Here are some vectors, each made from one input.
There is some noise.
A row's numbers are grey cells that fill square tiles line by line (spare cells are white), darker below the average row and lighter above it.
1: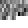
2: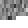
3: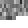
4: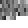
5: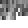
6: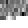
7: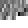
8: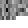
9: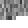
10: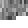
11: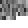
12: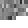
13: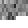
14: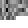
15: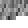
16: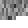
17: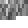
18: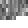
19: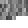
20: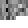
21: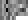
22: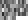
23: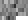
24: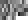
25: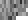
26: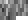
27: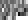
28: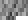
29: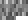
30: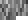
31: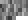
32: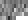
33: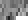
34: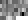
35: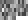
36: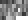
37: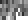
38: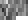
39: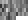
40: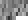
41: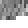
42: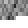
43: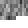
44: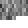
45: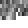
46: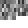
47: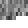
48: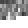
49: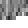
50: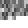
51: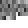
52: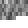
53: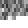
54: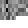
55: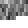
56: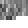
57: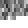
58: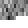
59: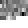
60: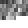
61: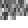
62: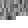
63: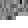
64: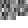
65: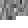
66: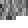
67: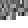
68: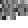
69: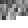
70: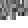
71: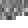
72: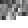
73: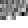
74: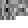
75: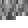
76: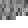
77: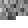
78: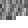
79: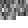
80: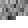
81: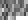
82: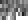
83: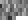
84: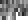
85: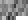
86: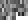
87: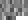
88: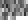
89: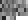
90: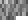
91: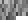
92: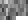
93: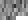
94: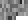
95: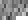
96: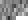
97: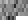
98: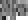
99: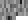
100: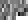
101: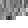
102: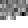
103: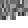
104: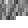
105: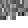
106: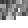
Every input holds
either a point on an 8-point line, or a list of up to two points on a 5-point line.
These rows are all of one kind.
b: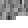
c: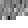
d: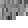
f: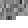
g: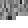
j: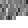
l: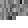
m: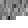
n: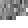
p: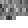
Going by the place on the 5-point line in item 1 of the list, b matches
c and m.
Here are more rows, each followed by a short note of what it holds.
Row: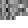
the empty list
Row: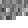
a list of two items
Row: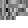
the empty list
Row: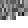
a point on an 8-point line
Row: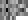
the empty list
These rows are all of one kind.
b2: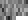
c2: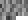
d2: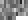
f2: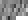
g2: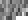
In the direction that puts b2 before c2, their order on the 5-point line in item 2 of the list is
b2, g2, f2, d2, c2.
